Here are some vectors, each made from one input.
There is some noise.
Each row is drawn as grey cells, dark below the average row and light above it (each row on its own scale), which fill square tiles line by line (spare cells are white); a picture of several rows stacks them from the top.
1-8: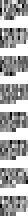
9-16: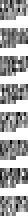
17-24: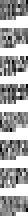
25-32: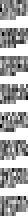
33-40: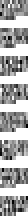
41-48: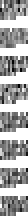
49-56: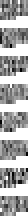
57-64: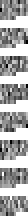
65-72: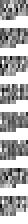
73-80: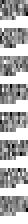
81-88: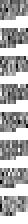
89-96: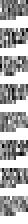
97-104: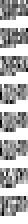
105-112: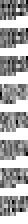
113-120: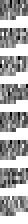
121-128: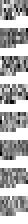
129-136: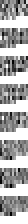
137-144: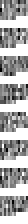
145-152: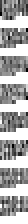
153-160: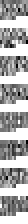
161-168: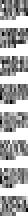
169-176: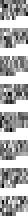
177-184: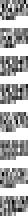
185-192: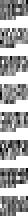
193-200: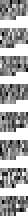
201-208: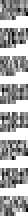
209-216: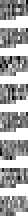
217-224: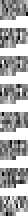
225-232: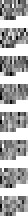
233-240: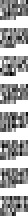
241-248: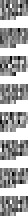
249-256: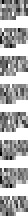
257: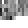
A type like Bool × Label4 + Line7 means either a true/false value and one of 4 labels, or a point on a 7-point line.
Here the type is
(Bool × Circle6 + Line7) × List2(Line6).
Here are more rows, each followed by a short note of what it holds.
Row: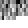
a point on a 6-point circle and a true/false value, together with a list of two items
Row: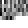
a point on a 7-point line, together with a list of one item
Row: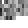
a point on a 7-point line, together with a list of one item
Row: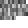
a point on a 6-point circle and a true/false value, together with a list of two items
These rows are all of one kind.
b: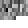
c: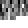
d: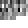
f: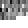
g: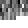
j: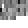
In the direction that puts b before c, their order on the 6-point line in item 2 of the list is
j, g, b, f, d, c.
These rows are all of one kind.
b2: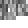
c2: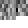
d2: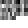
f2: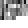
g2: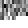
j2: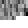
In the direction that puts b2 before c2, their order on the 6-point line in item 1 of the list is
g2, b2, f2, d2, j2, c2.
